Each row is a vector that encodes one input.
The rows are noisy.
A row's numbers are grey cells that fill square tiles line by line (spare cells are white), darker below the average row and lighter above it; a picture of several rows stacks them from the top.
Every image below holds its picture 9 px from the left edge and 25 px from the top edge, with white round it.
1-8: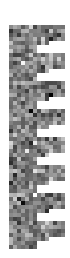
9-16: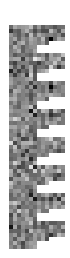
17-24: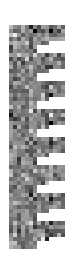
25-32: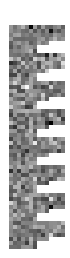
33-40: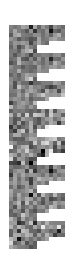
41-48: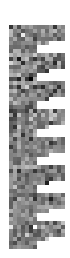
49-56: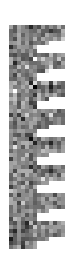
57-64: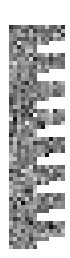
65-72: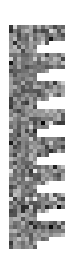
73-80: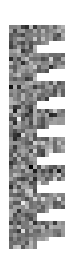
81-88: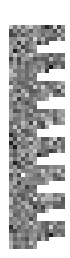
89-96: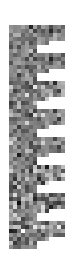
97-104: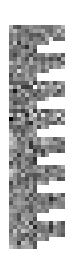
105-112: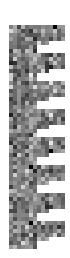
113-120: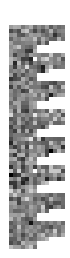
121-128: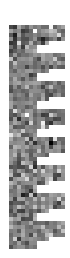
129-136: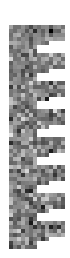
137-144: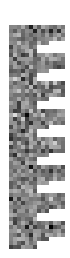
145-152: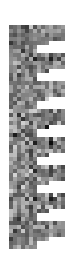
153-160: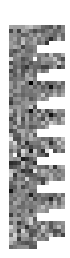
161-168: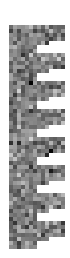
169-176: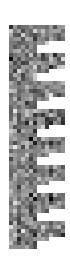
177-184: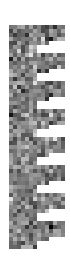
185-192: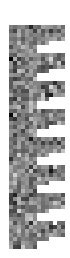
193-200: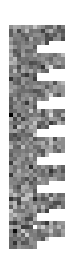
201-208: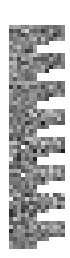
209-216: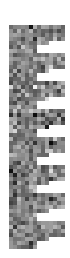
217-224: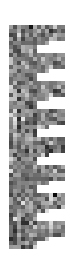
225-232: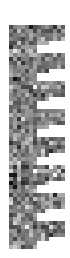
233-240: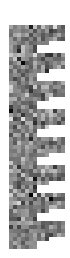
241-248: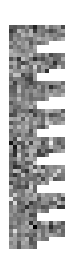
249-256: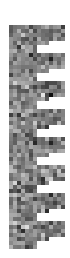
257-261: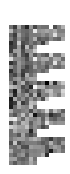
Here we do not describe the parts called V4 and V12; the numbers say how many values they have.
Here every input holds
either a point on an 8-point line, or a true/false value and a value of V12, or a value of V4.
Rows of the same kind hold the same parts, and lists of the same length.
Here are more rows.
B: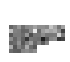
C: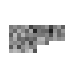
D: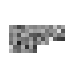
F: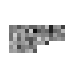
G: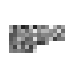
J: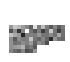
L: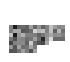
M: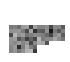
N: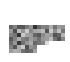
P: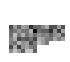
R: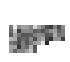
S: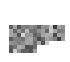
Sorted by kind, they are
B, G
C, F, J, M, P, R
D, L, N, S

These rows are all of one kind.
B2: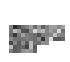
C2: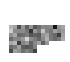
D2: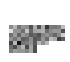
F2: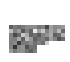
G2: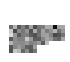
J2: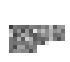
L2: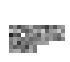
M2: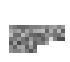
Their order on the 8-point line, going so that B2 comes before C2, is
B2, M2, D2, L2, F2, J2, G2, C2.
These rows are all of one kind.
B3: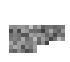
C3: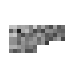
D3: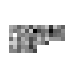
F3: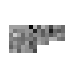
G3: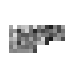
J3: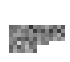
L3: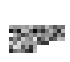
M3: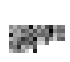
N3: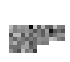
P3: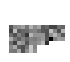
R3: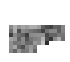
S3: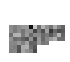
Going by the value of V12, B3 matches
J3, N3, R3 and S3.
